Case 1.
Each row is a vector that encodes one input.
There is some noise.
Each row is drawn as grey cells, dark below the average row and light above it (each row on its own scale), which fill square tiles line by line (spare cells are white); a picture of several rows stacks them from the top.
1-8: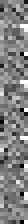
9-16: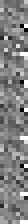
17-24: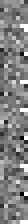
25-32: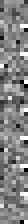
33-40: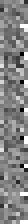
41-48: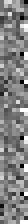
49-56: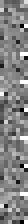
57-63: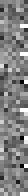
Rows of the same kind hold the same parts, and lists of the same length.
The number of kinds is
2.
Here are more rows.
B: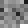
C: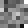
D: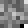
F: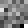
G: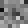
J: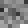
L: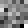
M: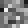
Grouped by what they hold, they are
B, C, D, G, J, M
F, L

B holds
a node of a 9-node tree and a true/false value.
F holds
a true/false value.
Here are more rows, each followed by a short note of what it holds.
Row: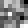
a true/false value
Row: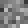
a node of a 9-node tree and a true/false value
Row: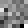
a true/false value
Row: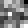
a true/false value
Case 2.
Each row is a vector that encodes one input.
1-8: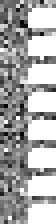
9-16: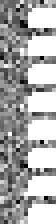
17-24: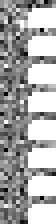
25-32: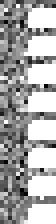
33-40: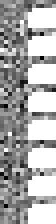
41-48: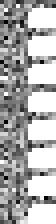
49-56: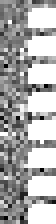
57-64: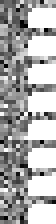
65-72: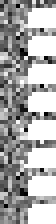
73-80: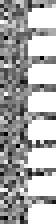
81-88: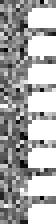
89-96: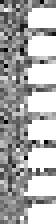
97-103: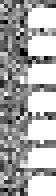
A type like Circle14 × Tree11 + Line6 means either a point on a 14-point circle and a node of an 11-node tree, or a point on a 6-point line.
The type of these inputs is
List2(Line6).
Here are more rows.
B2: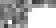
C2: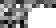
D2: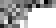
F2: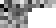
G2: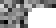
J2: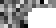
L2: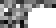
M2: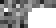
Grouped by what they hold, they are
B2
C2, G2, J2, L2, M2
D2, F2

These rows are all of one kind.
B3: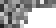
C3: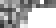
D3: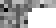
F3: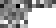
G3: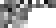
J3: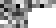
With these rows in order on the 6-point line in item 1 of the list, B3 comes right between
C3 and F3.
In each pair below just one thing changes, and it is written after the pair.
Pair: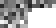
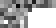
the place on the 6-point line in item 2 of the list
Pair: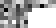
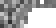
the place on the 6-point line in item 1 of the list
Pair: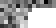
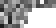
the place on the 6-point line in item 2 of the list
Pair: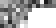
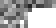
the place on the 6-point line in item 1 of the list
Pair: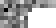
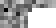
the place on the 6-point line in item 2 of the list
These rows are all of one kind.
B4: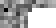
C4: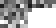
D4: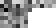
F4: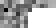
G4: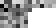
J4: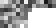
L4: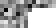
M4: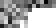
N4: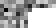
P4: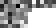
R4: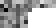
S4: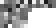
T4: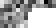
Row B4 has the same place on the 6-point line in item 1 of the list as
D4, F4, G4 and R4.
